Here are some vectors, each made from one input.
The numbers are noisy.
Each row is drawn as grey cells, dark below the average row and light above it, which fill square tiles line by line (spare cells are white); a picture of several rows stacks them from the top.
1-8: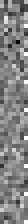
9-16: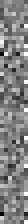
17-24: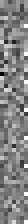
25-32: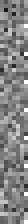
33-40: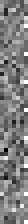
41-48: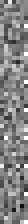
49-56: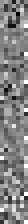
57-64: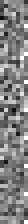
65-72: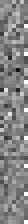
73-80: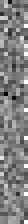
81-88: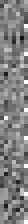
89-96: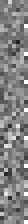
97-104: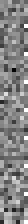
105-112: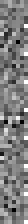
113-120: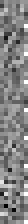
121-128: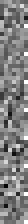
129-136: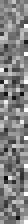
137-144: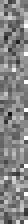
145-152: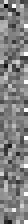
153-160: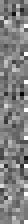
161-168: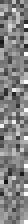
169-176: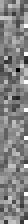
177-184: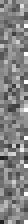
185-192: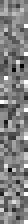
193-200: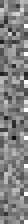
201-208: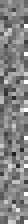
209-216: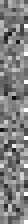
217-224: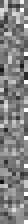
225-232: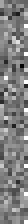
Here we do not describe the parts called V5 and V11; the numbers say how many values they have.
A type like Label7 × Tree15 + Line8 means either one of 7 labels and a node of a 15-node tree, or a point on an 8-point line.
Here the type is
(Bool × V5 + V11) × Label10.
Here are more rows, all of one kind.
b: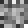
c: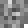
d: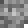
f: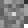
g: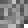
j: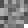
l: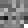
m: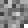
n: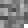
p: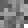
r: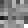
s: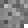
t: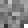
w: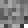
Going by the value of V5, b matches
d, f, g and p.
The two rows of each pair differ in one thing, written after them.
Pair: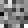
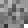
the label
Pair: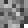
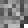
the true/false value
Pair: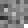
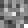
the label
